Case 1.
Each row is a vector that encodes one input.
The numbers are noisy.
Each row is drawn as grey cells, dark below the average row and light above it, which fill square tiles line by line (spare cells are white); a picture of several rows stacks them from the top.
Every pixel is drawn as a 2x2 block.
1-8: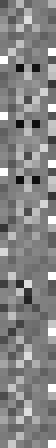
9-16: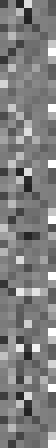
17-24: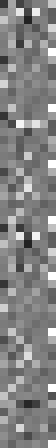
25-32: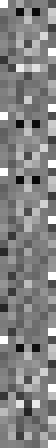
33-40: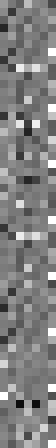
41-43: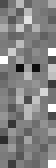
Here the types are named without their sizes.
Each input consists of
three true/false values.
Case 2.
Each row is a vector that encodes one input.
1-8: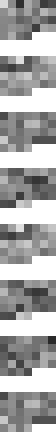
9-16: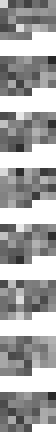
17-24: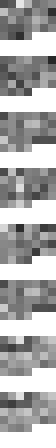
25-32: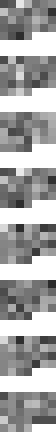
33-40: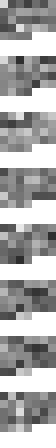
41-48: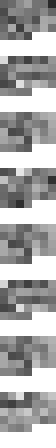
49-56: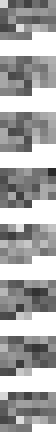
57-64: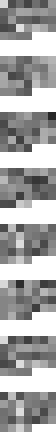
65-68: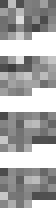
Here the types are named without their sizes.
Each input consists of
a label.
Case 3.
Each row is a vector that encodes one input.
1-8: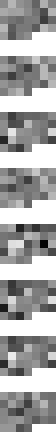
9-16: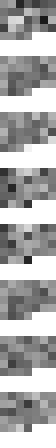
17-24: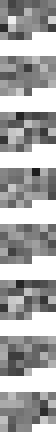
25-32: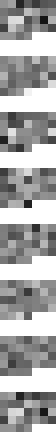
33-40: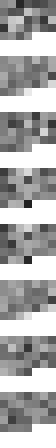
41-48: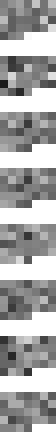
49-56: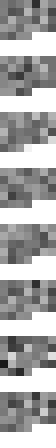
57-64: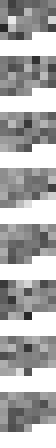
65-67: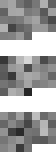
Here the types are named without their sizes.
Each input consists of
a node of a tree.
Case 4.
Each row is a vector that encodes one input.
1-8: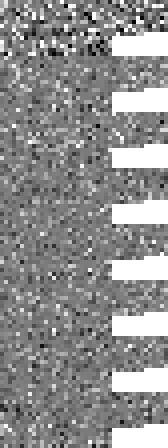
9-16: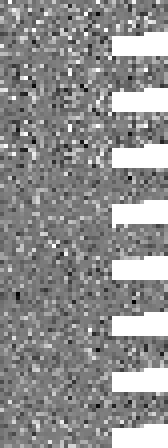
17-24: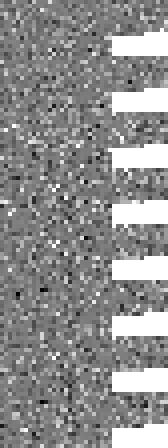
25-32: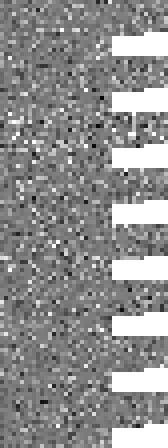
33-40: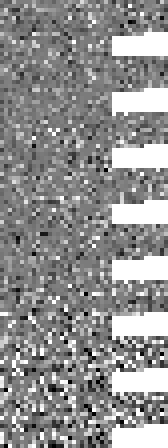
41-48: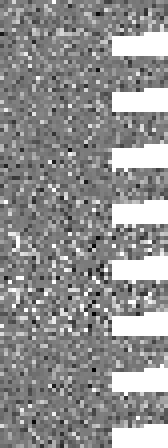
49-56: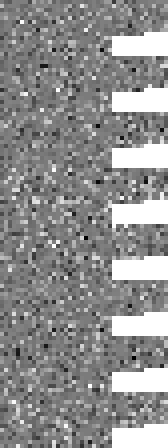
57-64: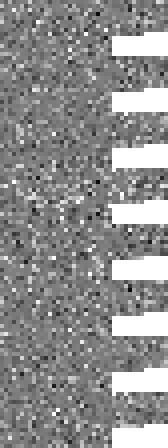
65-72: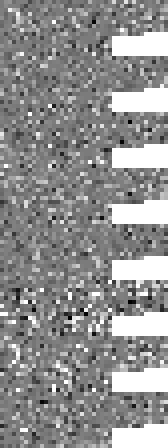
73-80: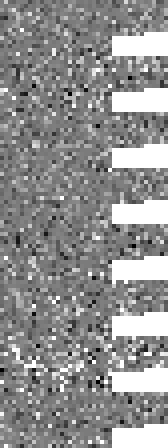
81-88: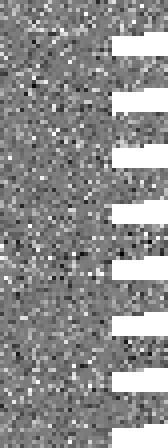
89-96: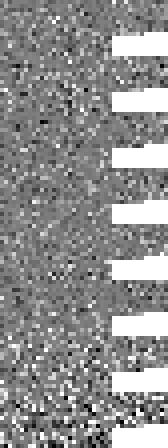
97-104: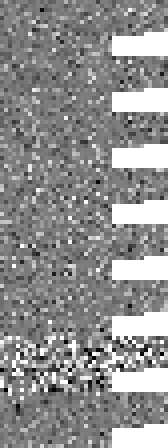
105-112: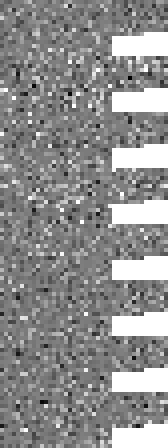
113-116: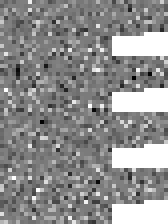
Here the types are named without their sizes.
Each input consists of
either a point on a circle, or a fixed value.
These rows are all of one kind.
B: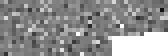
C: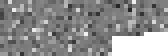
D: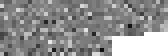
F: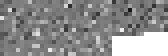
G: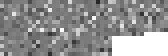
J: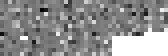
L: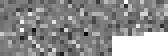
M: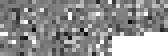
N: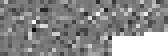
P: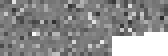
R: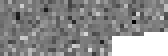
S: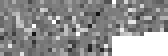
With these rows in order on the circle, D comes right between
M and P.
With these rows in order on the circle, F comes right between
C and P.
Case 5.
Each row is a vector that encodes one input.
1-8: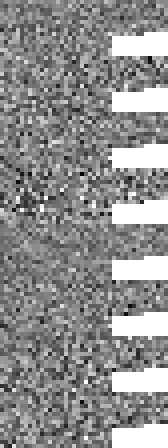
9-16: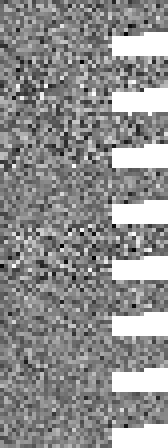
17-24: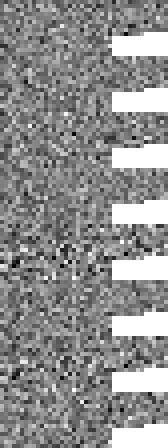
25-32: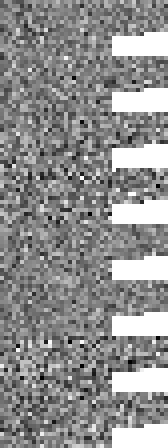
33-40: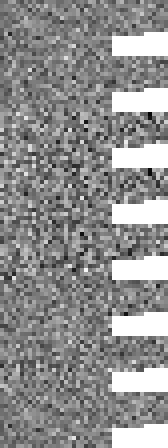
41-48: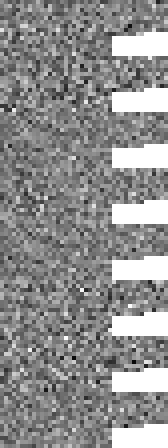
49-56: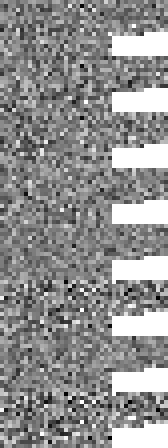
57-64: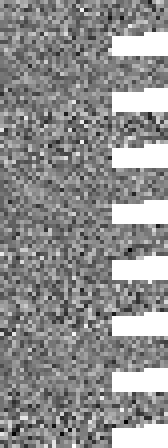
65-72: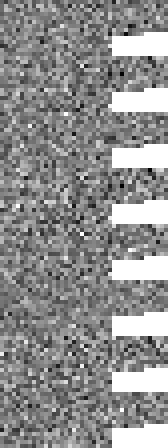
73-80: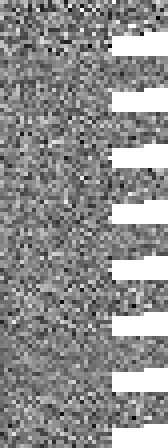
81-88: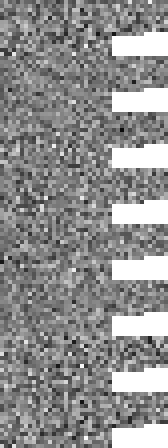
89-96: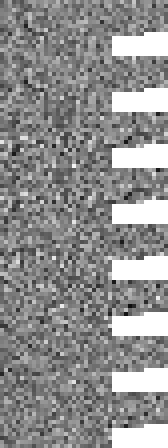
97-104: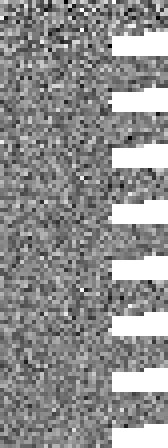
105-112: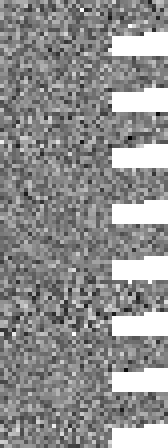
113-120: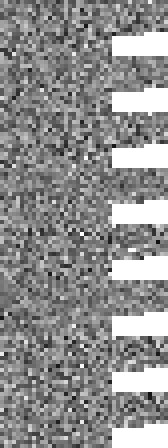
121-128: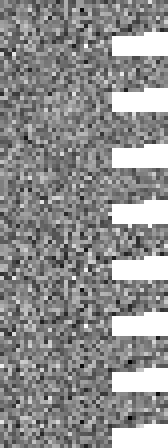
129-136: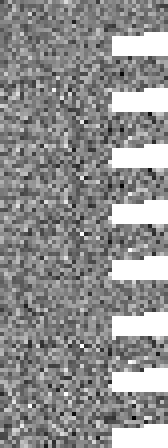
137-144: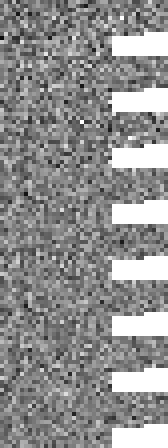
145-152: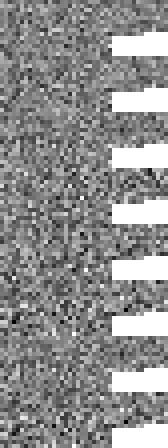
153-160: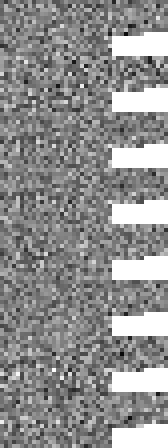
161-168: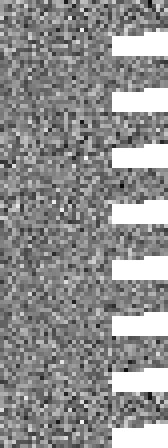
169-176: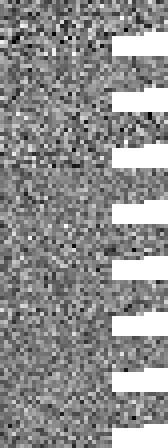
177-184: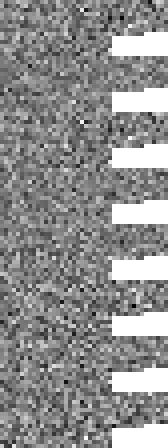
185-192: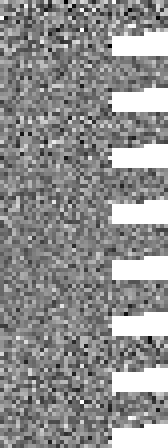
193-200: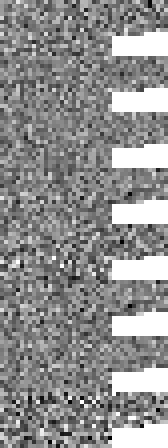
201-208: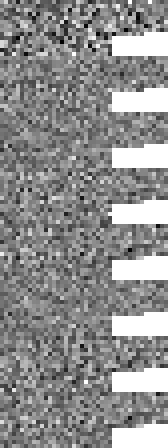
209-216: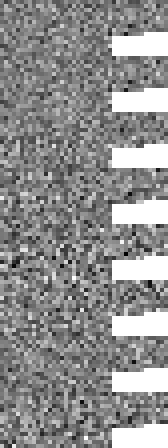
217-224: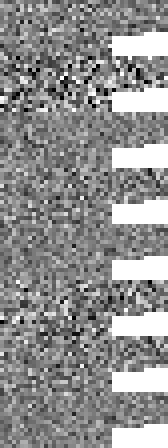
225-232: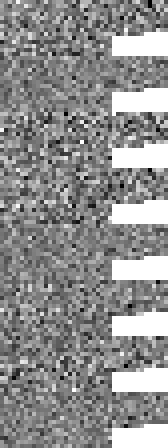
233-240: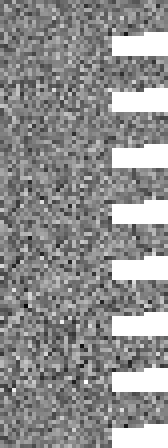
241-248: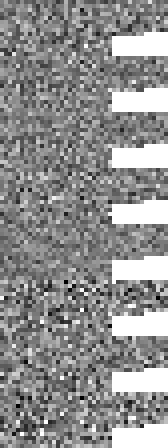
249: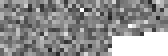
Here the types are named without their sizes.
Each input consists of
a point on a line.
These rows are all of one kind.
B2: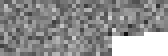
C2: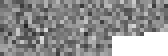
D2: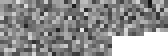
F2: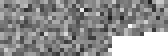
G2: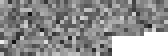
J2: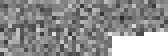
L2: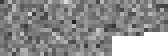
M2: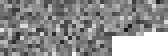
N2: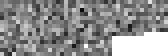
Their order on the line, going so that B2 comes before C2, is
N2, M2, G2, B2, L2, C2, J2, F2, D2.
